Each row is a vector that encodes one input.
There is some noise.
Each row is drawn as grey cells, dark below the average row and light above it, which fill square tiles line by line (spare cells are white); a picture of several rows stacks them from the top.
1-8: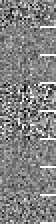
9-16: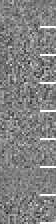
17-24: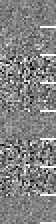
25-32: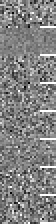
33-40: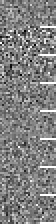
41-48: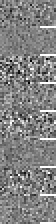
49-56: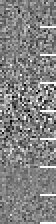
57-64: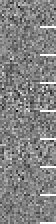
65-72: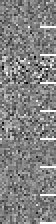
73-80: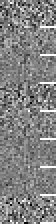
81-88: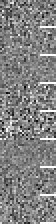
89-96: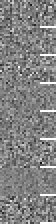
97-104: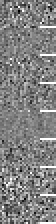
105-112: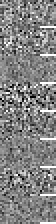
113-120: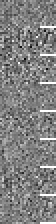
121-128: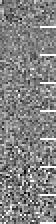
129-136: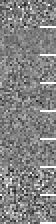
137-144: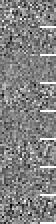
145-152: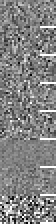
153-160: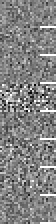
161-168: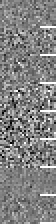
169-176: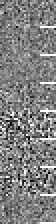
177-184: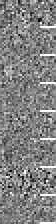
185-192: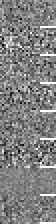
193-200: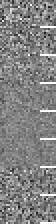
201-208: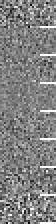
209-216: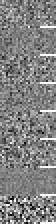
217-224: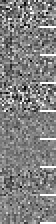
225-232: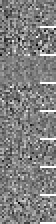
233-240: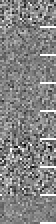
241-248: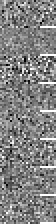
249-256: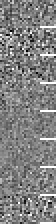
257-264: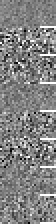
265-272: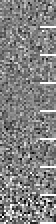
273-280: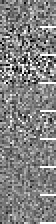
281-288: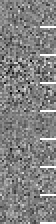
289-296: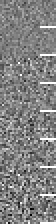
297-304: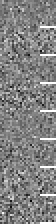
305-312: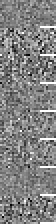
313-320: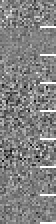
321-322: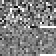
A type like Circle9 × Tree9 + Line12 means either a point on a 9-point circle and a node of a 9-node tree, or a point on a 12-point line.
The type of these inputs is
Bool × (Tree10 + Tree14) + Label5.
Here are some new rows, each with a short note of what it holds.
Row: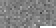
a node of a 10-node tree and a true/false value
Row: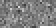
a node of a 14-node tree and a true/false value
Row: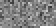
a node of a 10-node tree and a true/false value
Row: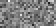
one of 5 labels
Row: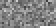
one of 5 labels
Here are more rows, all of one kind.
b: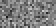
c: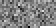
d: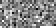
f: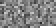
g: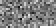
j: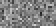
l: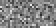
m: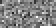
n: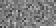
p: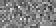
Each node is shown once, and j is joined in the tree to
g.
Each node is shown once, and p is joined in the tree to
c and l.
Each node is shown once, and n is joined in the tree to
l.
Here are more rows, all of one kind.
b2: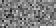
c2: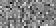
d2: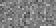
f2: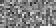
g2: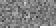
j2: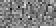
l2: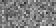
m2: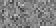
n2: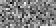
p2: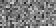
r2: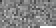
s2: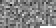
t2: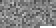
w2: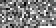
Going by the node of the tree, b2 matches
d2, f2, l2 and w2.
